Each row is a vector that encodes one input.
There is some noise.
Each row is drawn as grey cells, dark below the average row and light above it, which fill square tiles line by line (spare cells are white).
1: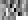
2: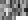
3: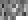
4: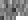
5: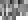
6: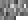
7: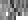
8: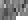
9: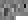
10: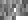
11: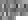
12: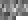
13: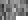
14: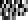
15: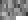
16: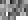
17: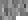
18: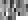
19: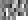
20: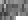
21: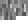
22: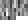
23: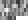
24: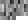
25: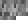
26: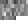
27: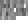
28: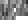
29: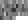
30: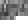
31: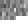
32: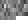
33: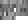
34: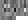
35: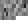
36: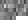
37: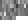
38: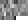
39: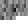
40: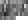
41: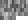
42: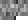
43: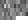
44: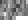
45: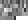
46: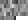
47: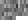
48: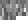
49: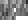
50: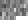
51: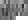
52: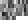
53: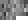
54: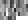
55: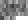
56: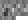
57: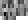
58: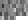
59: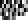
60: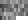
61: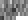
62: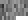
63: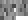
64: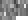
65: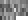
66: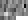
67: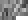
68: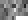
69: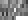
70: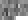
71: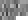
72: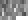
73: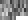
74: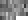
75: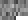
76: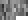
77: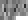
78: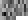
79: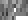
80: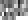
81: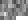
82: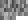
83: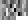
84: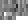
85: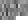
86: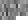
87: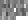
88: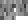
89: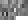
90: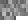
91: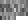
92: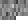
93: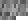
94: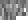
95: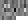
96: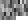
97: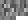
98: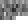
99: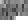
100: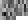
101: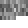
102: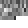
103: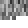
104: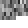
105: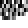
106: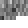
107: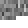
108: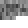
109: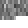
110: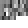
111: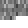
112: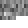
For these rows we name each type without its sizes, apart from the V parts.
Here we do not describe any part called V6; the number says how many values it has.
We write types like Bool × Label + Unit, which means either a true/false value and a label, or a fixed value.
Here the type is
(Bool × Bool × Bool × Bool + V6) × Label + Unit.
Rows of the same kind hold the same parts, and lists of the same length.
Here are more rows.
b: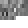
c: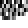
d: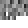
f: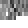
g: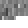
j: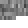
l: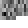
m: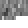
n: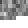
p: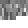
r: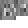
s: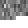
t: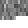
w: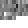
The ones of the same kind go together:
b, g, j, m, n, p, r, s, t, w
c
d, f, l

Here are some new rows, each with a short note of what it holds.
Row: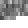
a label and four true/false values
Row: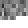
a label and four true/false values
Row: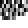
a fixed value
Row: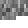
a label and four true/false values
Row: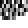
a fixed value
